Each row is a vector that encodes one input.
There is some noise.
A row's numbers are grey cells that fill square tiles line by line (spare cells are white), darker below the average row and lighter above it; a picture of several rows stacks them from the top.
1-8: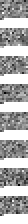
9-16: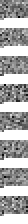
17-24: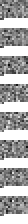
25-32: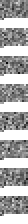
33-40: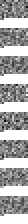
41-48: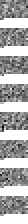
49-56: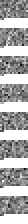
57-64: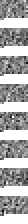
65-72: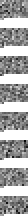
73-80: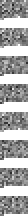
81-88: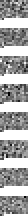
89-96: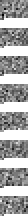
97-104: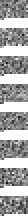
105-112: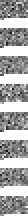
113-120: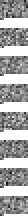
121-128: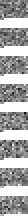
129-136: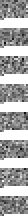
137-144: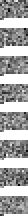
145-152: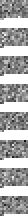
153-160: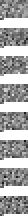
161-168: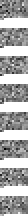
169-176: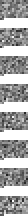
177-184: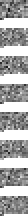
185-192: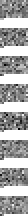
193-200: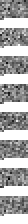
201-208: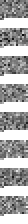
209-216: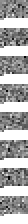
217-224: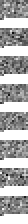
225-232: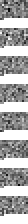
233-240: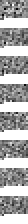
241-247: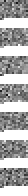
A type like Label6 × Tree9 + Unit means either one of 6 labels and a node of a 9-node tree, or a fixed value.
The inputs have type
Line20 + Tree16.
